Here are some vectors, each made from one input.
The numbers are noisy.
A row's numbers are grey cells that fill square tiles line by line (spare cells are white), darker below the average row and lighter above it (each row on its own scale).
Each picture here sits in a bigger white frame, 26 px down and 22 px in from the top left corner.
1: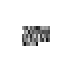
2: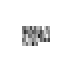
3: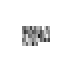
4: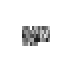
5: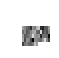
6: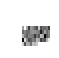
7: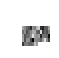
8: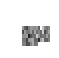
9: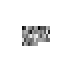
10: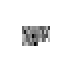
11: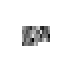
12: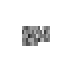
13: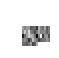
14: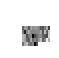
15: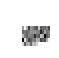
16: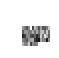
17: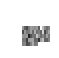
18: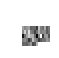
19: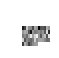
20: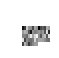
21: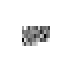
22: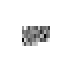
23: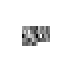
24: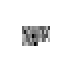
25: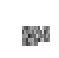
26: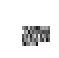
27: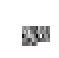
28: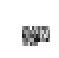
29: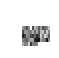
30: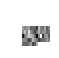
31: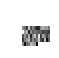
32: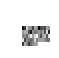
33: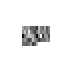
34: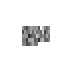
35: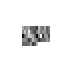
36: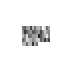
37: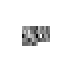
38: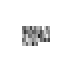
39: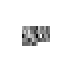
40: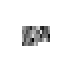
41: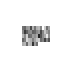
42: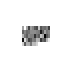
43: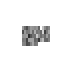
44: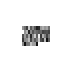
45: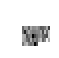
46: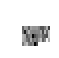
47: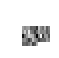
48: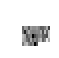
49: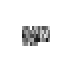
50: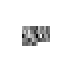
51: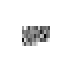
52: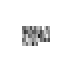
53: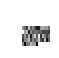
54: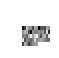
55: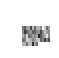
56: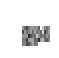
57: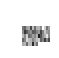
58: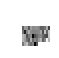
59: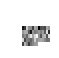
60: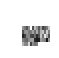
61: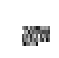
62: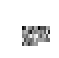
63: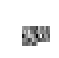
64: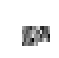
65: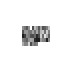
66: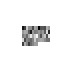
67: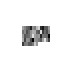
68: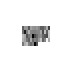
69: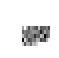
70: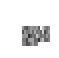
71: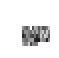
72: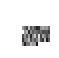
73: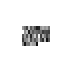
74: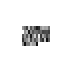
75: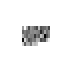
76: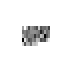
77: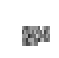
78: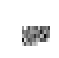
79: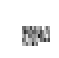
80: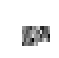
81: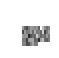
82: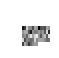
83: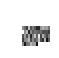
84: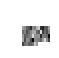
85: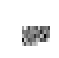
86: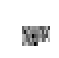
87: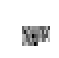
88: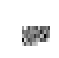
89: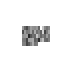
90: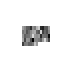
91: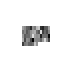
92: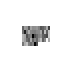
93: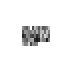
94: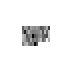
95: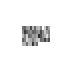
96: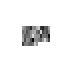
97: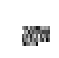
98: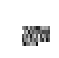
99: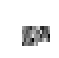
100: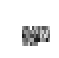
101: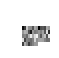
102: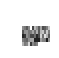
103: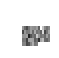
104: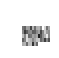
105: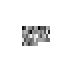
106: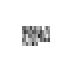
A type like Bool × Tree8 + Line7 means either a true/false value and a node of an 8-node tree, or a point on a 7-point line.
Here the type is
Label9.
